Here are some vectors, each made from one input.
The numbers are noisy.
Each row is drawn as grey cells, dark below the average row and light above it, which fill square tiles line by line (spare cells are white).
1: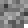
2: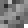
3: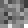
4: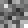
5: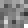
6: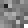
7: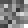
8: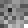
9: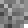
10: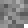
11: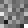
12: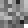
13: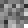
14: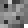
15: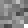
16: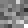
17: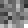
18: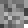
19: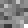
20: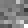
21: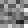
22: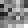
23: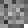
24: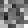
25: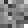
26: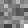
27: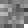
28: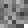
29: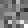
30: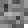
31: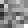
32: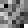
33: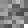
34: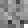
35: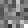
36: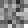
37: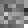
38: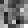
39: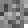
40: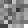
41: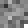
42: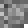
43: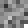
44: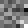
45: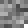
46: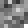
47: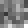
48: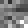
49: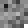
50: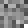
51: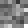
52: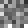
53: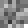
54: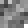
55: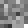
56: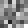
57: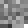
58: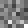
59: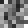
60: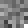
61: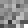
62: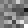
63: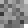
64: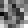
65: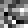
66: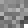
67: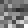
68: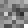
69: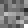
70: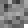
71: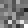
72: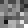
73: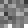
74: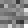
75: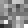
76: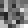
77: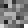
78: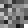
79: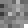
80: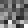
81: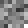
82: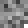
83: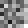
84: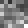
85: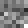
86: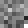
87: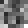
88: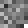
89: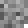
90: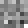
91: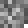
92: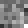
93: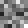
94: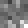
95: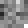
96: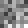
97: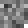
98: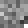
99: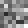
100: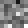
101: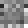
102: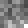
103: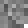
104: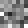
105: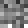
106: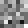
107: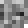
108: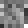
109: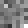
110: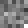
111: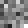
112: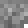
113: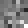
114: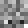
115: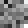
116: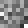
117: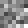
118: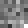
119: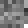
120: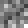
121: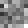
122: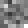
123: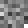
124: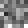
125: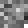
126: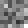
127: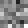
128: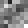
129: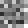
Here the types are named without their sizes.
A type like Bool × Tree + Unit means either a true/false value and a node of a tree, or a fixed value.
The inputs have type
Bool × Bool × Bool × Bool + Unit.
